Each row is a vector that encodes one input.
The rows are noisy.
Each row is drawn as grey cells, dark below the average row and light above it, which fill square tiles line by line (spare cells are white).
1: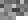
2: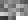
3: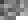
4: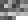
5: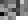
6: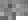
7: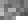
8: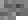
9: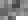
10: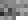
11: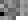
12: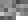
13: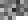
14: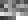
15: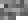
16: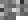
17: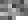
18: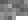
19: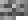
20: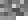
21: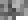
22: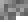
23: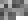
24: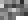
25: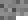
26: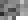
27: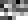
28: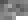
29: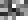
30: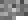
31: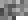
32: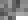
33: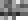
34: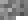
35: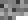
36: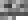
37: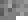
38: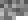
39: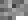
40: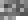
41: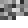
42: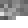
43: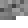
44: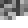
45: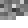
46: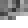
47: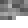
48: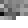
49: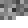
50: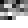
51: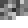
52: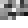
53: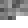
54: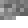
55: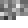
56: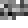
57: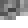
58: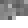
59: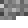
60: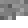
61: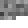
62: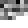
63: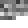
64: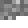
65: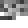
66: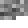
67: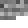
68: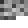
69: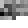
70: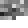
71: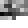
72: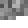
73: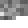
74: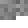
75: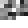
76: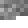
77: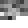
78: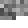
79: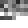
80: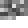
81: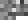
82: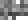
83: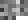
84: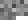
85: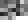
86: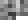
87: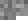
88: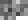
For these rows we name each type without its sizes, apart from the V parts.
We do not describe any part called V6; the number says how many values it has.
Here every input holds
a true/false value, together with either a point on a line, or a value of V6.
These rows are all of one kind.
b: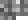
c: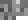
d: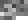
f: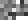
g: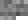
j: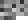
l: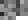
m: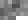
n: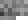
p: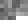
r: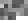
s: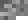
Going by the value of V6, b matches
c, p and r.
